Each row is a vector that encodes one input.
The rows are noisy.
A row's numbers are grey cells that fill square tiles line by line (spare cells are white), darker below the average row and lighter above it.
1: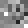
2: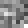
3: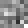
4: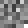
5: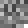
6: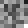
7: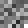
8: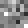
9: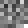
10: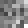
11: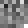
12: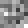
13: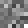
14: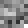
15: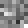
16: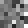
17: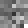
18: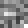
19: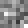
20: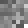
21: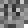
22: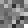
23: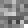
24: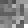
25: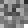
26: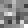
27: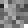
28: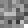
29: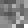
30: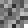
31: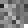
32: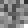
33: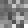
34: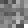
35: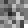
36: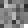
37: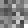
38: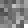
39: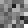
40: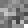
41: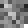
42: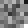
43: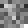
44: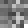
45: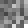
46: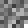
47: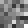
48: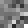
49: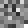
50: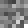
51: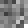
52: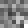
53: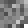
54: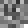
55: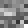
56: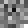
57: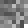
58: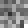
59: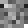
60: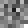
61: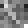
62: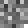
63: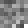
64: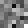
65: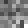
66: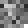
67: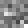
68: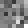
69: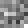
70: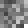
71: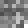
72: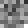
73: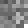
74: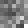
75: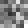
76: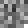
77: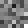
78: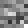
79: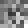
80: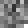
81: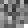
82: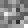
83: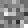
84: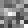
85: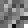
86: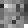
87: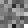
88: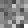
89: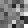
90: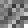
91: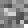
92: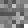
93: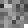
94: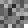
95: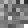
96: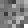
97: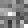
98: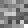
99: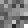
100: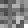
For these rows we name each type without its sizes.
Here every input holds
a label.
